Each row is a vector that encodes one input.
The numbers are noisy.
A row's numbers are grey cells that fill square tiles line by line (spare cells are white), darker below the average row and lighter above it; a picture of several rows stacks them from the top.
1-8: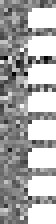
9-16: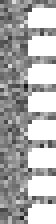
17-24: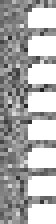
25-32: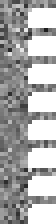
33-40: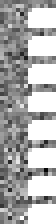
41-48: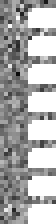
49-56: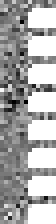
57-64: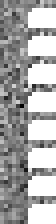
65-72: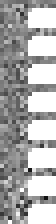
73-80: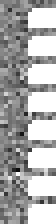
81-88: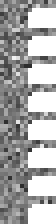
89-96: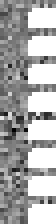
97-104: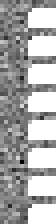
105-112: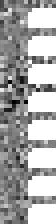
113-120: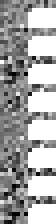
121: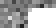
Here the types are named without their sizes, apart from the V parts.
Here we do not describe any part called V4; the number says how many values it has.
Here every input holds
a list of items, each a true/false value and a value of V4.
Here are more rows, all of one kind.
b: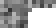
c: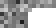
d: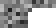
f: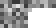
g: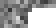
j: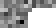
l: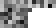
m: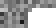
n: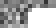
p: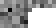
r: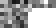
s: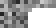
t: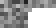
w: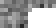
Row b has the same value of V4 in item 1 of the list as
j, r, t and w.
